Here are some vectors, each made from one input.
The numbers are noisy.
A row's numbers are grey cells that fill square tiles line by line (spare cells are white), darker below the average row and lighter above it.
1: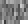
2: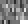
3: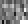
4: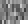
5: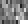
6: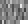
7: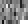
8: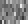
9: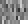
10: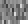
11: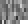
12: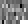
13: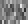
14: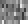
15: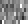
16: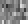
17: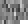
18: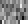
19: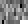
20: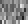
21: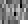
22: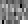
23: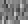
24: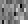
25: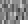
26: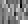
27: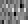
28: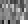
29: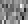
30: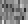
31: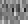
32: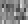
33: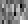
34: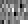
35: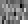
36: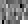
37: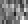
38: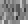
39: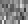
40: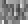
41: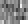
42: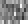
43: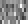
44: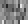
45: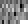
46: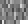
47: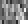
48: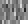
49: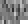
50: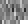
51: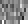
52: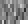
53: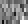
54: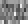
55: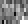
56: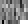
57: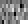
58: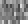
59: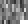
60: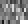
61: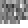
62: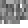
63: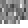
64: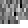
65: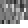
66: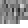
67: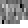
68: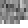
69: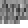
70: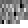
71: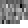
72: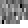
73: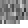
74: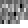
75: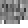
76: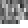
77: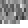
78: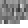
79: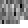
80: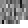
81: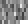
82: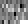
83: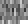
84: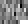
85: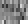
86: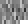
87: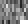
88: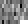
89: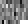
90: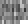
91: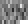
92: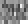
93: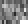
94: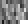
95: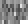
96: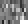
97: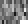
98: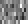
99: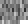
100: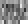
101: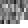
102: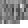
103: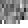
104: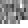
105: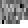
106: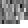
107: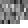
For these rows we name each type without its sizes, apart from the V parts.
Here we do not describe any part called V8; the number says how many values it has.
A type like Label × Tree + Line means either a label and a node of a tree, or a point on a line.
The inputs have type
Bool × Line + V8.
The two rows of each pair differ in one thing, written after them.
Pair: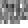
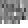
the place on the line
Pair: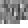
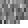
the true/false value
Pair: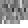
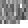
the place on the line
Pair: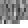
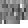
the place on the line
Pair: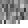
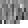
the place on the line
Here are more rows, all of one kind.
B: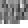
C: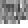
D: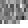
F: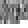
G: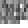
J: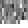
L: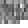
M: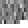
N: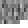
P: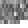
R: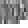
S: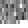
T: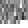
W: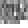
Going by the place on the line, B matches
M, N and R.
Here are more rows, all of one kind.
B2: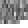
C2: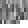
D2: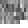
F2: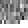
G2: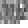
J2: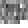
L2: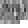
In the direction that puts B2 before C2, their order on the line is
F2, D2, J2, G2, B2, C2, L2.
